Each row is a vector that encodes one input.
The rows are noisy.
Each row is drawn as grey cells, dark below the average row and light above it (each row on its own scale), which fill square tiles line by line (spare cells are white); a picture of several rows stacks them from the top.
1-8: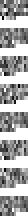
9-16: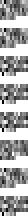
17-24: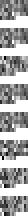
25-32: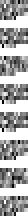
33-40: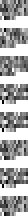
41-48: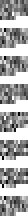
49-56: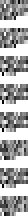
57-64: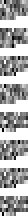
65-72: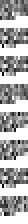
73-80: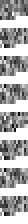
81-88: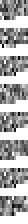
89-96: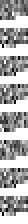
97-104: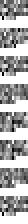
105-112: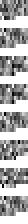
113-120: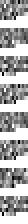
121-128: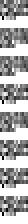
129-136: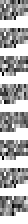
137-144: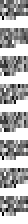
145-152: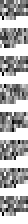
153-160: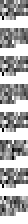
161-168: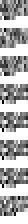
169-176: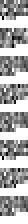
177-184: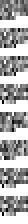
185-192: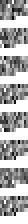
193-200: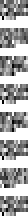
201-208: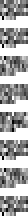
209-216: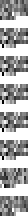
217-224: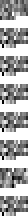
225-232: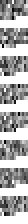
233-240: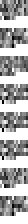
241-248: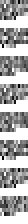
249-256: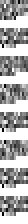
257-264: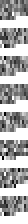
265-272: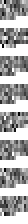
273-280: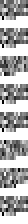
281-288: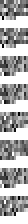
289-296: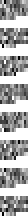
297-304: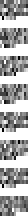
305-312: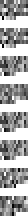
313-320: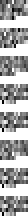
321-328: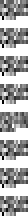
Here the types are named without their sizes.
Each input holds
a label.
